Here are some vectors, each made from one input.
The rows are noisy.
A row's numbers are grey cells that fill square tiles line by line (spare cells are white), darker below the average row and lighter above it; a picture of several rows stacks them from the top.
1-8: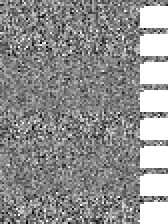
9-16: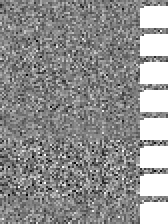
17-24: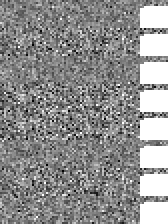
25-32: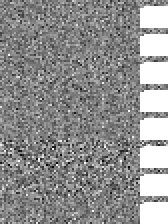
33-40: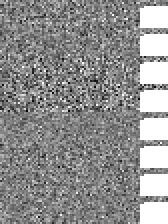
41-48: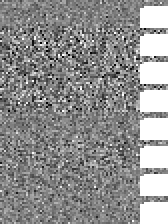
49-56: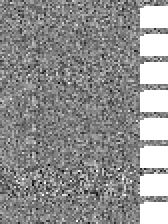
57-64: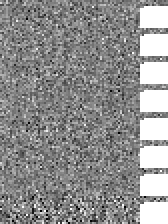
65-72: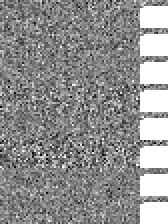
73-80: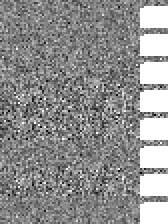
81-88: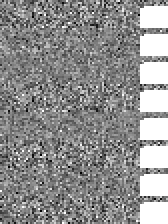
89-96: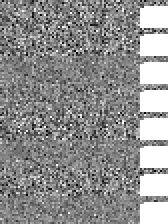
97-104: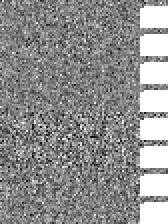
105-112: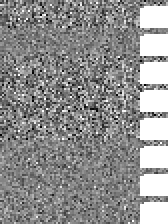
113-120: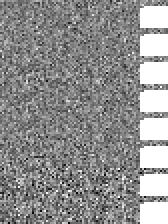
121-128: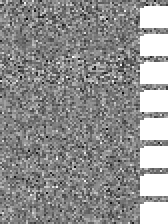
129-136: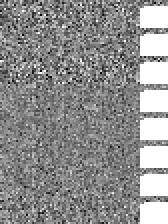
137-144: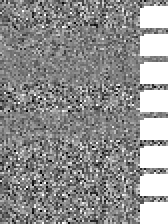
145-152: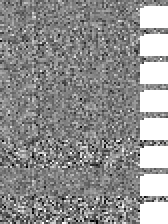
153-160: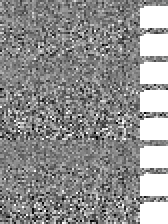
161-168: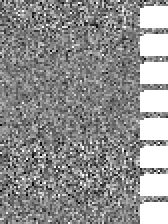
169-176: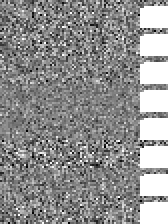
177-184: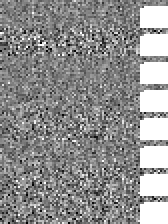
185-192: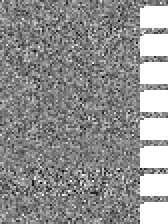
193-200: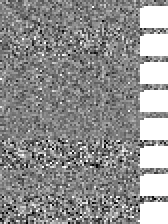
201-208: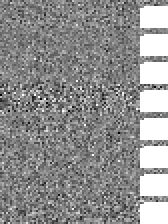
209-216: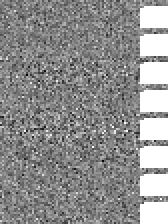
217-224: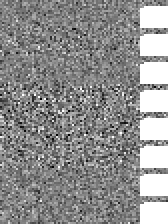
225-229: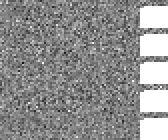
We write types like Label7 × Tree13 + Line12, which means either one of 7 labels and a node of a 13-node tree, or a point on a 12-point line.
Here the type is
Line10 + (Line11 + Tree10) × Tree10.
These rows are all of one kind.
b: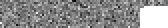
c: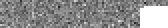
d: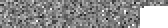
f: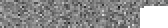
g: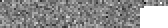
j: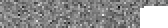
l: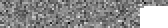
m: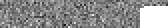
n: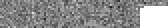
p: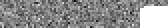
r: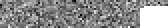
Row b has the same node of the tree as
d, f, j and p.
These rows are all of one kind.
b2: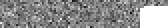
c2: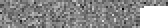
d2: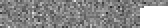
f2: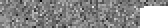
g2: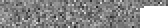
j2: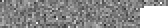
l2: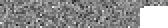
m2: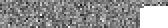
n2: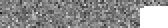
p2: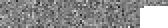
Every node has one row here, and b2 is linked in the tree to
l2.
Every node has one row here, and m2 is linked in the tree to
c2.
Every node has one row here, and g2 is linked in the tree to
j2.
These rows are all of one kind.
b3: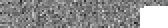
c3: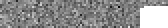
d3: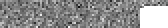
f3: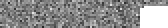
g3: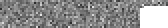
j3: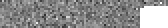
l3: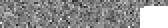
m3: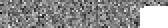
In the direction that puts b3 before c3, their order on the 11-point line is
l3, j3, f3, b3, d3, c3, m3, g3.
